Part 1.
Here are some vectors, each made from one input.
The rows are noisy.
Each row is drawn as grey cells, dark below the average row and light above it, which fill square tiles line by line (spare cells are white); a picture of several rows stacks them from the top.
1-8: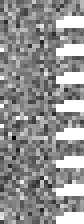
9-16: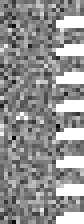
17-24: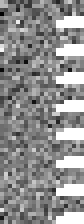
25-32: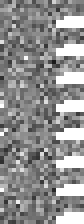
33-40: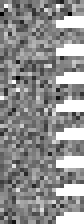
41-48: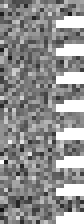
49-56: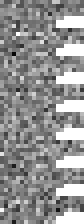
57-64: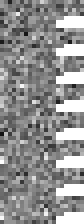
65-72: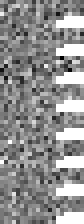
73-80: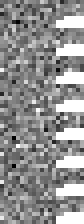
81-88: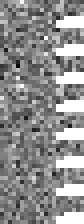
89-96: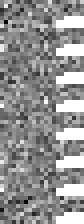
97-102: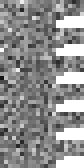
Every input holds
one of 7 labels, together with either a node of an 8-node tree, or a node of a 9-node tree.
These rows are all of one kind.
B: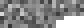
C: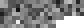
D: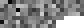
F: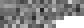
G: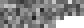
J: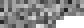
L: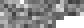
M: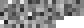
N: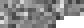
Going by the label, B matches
F and G.
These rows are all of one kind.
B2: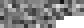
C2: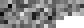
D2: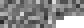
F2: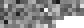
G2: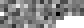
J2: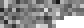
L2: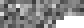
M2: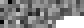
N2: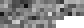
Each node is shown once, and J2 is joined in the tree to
B2 and F2.
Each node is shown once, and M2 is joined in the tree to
B2 and D2.
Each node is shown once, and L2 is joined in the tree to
B2 and G2.
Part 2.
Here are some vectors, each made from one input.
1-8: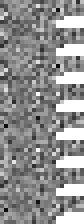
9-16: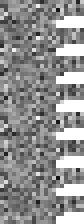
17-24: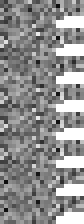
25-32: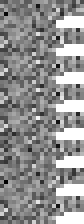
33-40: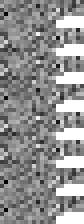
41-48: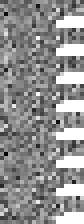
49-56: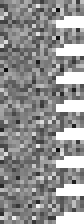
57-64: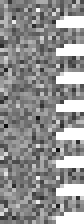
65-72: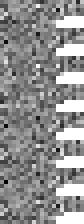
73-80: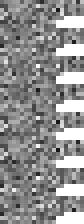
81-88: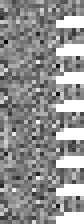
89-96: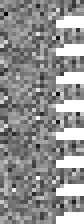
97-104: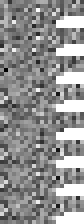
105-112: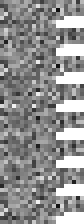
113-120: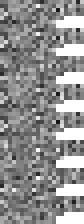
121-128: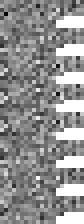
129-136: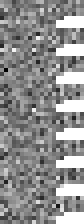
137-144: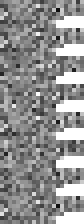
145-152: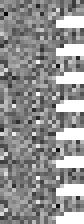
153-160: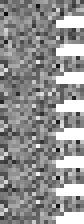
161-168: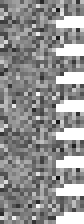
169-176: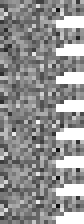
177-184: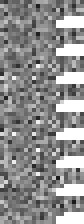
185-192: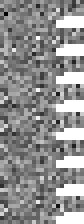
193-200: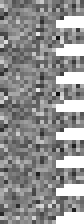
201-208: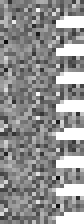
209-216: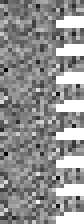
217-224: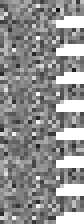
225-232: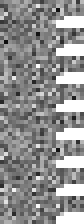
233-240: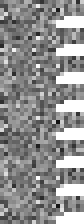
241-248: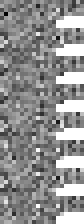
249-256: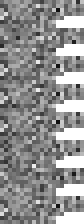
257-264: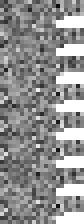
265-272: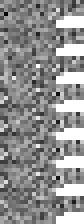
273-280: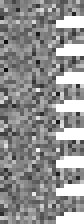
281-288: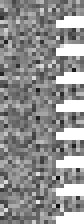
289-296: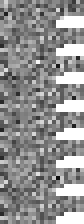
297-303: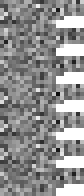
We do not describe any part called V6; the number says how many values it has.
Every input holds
either a point on an 11-point circle, or a true/false value and a value of V6.
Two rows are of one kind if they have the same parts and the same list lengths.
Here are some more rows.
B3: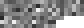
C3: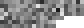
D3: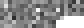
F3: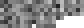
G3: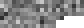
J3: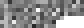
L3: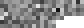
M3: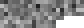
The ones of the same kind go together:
B3, D3, G3, J3, M3
C3, F3, L3

